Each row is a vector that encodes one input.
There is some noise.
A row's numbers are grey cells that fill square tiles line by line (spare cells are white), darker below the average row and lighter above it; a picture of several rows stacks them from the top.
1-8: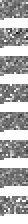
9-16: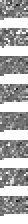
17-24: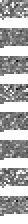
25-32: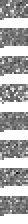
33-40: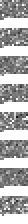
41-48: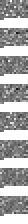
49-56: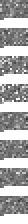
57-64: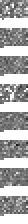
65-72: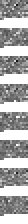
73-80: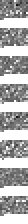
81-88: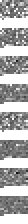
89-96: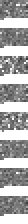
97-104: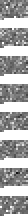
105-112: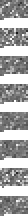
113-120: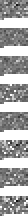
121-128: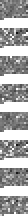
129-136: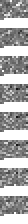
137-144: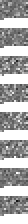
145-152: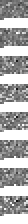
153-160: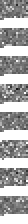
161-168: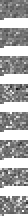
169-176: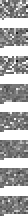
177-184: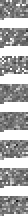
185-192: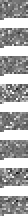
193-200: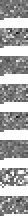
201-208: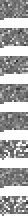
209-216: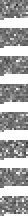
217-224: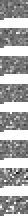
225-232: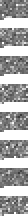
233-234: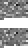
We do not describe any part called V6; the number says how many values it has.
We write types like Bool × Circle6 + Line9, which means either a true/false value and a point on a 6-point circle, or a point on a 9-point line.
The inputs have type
Bool × (Circle9 + V6) + List2(Line4).
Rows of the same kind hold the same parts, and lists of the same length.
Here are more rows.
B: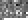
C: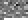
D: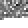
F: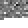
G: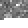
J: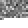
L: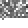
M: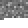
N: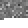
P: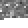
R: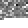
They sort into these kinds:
B
C, D, F
G, M, P
J, R
L, N

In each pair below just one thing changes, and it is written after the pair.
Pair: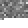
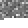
the place on the 9-point circle
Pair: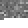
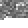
the true/false value
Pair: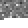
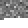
the true/false value
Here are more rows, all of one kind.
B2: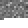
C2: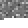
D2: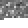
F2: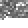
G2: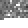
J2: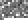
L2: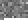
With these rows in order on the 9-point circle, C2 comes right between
F2 and L2.
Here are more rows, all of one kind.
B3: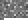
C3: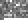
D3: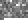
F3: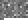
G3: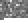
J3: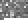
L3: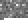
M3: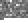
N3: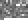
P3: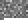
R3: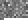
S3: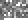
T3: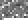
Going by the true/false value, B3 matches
F3, P3, R3 and T3.
